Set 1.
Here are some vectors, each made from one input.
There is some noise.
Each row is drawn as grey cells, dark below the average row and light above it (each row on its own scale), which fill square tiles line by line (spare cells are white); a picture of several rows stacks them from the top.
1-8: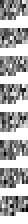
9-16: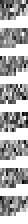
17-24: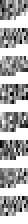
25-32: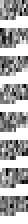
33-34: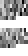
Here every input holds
either a fixed value, or a point on each of two 3-point lines.
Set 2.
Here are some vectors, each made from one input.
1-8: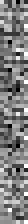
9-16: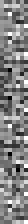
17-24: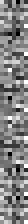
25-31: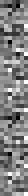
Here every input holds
a point on a 6-point line.
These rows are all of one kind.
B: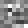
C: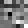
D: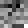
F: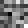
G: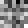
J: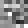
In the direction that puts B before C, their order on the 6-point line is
B, J, G, D, C, F.
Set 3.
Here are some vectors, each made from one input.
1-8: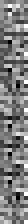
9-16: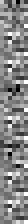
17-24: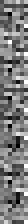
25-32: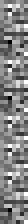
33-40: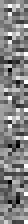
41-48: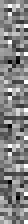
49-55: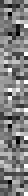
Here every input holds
a point on a 6-point line.
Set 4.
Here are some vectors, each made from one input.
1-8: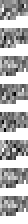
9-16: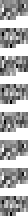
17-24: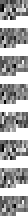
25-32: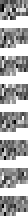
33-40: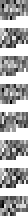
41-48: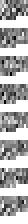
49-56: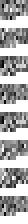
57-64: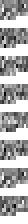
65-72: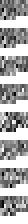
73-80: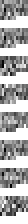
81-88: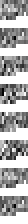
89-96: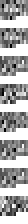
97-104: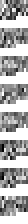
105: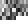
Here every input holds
a point on a 9-point line.
